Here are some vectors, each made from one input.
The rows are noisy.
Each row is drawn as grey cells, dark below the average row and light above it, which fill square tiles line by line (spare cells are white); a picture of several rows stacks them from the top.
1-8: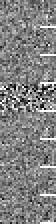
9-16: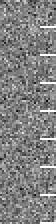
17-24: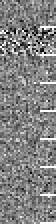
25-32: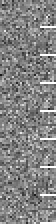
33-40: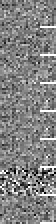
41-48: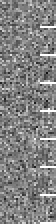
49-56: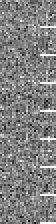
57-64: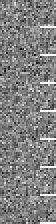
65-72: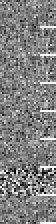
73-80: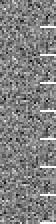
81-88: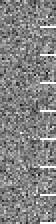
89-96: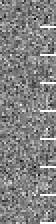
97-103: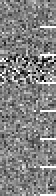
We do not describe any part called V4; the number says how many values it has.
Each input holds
a list of up to two items, each a true/false value and a value of V4.
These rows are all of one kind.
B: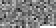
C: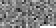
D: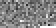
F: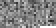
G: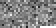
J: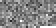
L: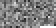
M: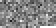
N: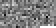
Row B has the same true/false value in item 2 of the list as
C, D and F.
